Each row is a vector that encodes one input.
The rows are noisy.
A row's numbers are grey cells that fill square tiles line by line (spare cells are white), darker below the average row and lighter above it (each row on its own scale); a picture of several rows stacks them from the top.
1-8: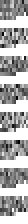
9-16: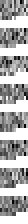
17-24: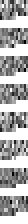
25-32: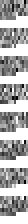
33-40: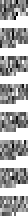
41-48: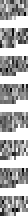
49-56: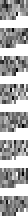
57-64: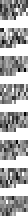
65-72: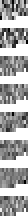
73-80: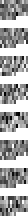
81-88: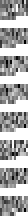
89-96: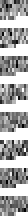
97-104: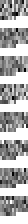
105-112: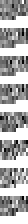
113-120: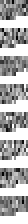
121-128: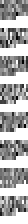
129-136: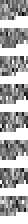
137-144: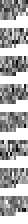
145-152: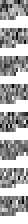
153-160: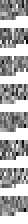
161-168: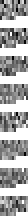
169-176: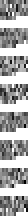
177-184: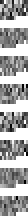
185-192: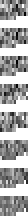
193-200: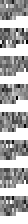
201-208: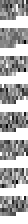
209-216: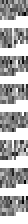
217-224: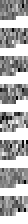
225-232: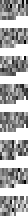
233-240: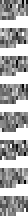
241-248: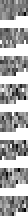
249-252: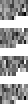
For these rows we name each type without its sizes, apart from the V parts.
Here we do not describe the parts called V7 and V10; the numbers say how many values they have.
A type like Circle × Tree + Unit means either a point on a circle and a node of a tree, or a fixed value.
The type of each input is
Label × (Label × Label × V7 + V10).
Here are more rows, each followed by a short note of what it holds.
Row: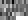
a label and a value of V10
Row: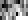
three labels and a value of V7
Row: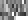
a label and a value of V10
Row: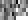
three labels and a value of V7
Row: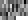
a label and a value of V10
